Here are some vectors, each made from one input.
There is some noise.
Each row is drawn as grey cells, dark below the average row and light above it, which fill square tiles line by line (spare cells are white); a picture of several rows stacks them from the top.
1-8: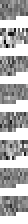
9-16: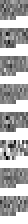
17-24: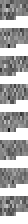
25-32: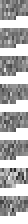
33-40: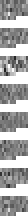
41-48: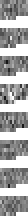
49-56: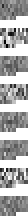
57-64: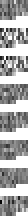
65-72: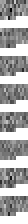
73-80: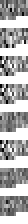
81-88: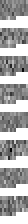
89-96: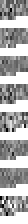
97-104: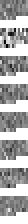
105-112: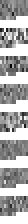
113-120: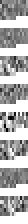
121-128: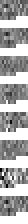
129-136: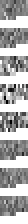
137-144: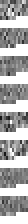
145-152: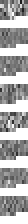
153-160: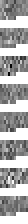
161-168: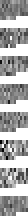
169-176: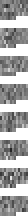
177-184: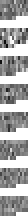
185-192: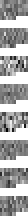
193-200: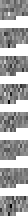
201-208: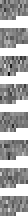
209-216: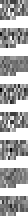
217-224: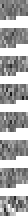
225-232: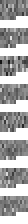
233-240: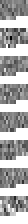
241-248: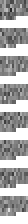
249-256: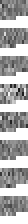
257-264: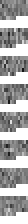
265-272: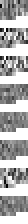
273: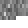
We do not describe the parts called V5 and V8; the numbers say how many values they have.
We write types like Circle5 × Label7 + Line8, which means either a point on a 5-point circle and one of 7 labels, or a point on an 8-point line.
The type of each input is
((Bool × Bool × Bool × Bool + Unit) × V5 + Line9) × Line4 + V8.
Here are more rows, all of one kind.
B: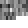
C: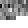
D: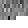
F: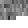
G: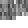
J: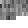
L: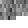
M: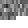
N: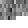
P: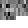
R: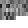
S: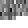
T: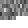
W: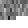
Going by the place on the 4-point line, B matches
G, M, S and T.
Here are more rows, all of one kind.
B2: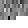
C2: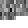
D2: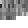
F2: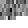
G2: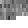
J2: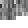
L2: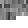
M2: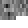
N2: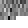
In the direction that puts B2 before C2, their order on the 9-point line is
M2, L2, B2, G2, N2, D2, C2, J2, F2.
